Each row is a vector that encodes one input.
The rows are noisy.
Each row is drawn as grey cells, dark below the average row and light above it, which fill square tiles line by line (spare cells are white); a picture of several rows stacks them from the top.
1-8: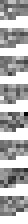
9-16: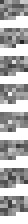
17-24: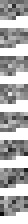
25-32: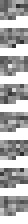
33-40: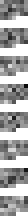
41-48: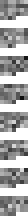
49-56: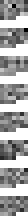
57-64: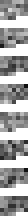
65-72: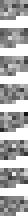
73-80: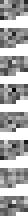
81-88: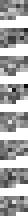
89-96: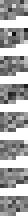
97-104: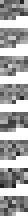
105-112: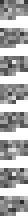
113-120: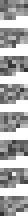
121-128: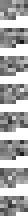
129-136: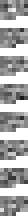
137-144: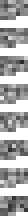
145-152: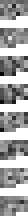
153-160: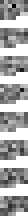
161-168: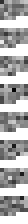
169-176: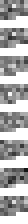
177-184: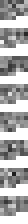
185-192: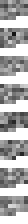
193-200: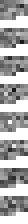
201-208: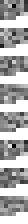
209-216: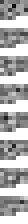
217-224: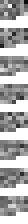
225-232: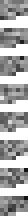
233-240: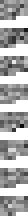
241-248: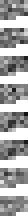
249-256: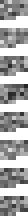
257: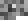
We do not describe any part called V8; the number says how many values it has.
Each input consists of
either a point on a 7-point line and a value of V8, or a list of up to two points on a 6-point line.
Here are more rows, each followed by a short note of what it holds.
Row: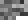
a list of one item
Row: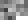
a point on a 7-point line and a value of V8
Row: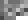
a list of two items
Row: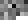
a list of two items
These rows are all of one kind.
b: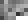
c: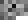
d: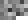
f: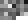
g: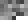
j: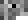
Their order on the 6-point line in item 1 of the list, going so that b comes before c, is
g, d, b, c, j, f.
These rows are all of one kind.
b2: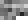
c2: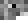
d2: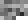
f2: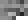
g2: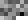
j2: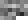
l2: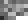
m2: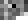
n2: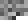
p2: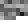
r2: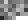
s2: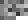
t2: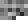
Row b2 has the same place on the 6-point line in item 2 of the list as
d2, g2, j2 and p2.
